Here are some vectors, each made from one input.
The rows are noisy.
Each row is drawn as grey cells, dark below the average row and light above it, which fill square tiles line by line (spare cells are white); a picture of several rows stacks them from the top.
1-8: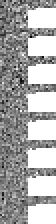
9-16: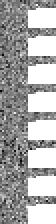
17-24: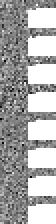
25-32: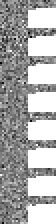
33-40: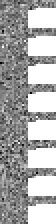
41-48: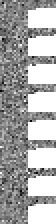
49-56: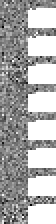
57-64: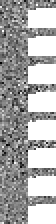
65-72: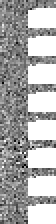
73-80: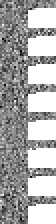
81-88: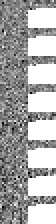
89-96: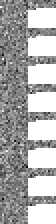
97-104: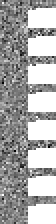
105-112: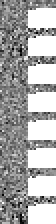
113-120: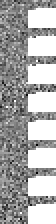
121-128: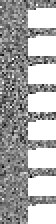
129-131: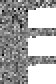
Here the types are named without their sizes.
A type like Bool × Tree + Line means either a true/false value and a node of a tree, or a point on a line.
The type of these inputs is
Bool × Bool × Bool × Bool + Tree × Tree.
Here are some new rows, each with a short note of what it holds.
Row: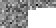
four true/false values
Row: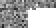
four true/false values
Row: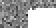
four true/false values
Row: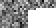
a node of each of two trees
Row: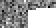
a node of each of two trees
